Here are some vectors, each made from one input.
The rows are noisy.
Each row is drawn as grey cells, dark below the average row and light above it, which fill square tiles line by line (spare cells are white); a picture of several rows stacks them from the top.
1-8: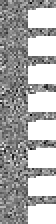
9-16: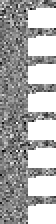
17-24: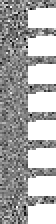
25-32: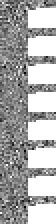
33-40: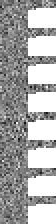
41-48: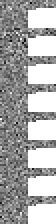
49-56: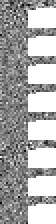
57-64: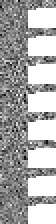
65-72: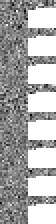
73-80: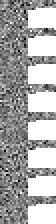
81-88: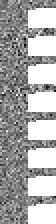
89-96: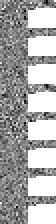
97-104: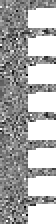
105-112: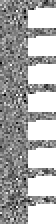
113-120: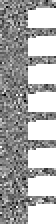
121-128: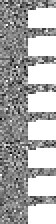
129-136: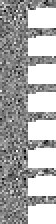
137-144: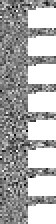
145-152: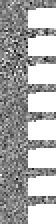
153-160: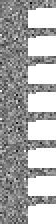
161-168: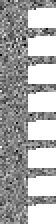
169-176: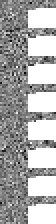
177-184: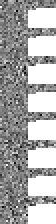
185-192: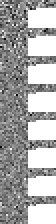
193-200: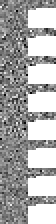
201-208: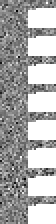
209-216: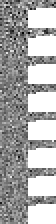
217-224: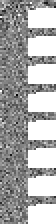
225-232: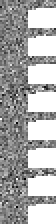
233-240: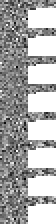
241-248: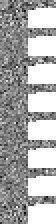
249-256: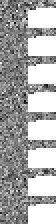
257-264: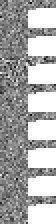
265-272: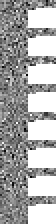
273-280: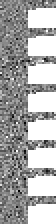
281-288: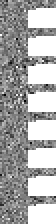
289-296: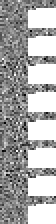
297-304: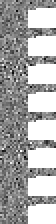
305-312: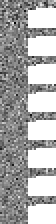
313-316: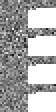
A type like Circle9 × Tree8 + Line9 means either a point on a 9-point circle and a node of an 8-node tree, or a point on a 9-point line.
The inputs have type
Line6 × Tree14 + Line7 × Line7.
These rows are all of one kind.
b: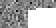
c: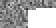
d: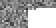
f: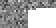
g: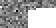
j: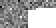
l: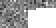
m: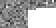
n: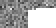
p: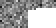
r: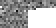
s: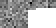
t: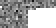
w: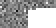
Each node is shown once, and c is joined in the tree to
f.
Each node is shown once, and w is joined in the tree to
d and l.
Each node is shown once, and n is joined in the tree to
j.
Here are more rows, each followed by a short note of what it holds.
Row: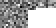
a point on each of two 7-point lines
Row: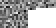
a point on each of two 7-point lines
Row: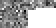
a point on each of two 7-point lines
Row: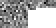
a point on each of two 7-point lines
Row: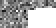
a point on each of two 7-point lines
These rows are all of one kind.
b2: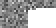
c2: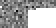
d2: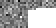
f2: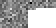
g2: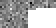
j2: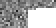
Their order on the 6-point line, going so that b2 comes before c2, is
d2, j2, g2, f2, b2, c2.
